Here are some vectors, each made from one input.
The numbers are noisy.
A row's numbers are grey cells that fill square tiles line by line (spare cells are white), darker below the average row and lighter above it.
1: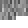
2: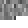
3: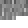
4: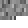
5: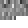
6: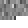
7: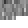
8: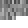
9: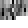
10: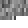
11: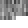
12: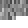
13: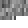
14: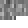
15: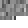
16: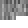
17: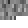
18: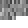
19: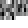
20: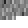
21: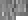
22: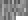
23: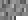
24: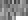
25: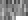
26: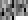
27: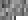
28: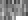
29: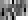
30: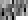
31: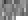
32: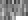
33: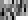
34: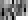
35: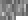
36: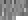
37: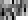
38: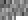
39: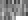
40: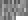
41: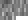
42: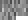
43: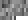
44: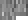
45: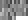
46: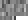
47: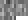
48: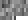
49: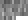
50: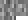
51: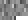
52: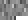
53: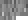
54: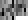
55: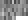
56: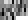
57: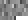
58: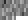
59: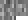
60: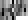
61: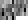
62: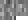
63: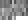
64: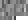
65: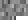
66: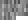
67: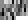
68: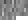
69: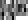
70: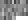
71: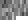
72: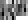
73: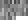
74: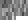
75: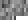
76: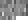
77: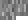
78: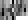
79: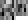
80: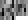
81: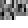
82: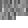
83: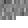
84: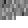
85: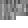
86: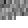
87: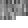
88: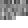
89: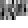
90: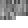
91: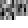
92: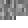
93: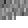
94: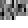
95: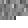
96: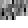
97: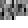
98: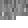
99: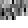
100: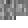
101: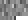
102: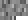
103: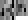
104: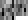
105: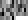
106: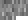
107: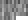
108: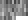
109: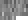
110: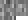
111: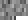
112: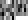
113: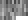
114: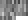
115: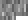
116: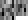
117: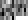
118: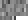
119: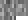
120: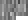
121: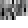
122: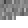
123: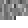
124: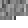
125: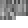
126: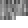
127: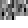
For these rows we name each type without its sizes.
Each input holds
a node of a tree and a true/false value, together with either a fixed value, or a node of a tree.
